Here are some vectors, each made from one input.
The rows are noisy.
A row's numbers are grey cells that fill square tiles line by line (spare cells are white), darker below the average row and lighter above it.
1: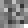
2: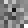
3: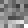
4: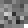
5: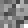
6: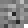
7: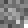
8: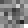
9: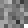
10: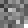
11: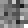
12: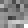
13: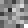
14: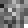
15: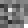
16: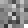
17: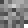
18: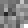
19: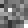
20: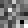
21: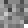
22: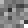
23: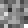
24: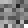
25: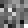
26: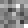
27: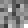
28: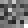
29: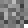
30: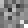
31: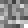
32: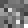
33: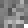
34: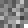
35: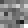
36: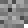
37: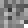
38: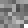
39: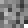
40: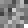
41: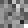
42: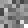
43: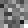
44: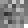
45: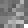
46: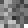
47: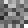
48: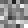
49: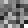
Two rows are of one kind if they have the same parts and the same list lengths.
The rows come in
2 kinds.
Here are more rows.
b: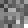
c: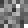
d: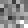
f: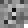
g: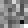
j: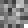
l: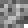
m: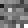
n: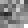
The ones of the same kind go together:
b, d, j
c, f, g, l, m, n

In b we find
one of 5 labels.
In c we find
a point on a 5-point circle and one of 5 labels.
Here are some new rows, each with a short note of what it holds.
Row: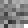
a point on a 5-point circle and one of 5 labels
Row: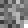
one of 5 labels
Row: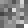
one of 5 labels
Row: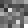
one of 5 labels
